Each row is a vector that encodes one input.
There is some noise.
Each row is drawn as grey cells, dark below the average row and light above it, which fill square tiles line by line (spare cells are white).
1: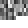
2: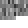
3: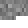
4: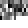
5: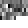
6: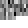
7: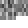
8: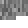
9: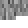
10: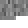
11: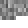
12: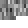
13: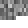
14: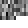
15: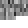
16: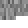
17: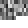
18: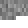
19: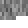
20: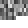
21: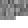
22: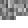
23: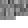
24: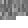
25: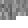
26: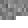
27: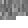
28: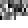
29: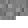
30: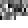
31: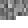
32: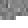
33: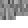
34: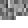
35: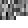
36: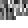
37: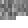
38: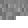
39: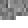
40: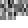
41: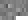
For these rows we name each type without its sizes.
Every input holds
a list of points on a line.
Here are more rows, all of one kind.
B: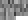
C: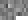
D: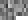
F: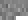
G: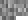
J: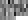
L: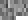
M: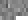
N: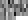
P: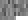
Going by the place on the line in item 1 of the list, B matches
F, L, M and N.
